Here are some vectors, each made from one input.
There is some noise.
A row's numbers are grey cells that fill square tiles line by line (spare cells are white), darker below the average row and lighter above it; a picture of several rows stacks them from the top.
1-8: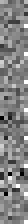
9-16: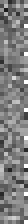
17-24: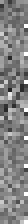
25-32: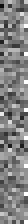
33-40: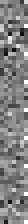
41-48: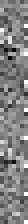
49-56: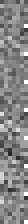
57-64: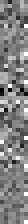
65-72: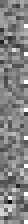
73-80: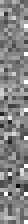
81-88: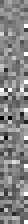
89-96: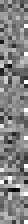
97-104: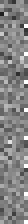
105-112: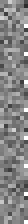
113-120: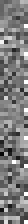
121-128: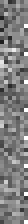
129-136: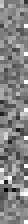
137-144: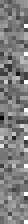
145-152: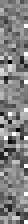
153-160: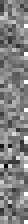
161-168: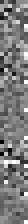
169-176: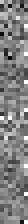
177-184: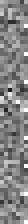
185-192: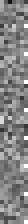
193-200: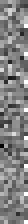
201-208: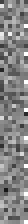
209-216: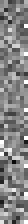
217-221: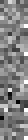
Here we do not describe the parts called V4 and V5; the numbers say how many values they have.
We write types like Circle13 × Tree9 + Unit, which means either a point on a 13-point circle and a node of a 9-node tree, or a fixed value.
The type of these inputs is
(Circle8 + V5) × V4 + List2(Line8).
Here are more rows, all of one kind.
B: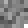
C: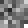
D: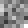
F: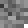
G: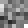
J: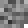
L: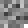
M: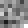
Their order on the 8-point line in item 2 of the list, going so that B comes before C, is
B, M, G, J, C, F, L, D.
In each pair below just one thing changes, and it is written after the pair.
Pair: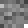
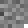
the value of V5
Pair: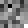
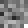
the value of V5
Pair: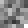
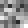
the value of V4
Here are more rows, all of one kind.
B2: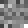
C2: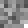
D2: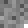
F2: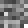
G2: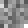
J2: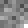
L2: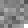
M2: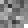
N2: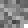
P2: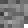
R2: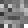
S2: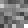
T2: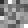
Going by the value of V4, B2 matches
N2, P2, S2 and T2.
